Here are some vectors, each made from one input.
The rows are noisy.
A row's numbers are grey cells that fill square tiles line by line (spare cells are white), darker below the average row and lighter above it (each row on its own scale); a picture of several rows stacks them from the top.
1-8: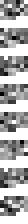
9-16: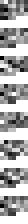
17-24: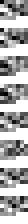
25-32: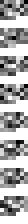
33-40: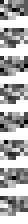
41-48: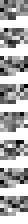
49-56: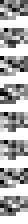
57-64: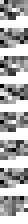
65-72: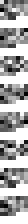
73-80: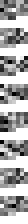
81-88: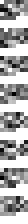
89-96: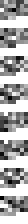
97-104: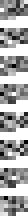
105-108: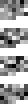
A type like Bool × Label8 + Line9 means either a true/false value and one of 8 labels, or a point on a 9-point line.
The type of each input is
Bool × Bool × Bool.
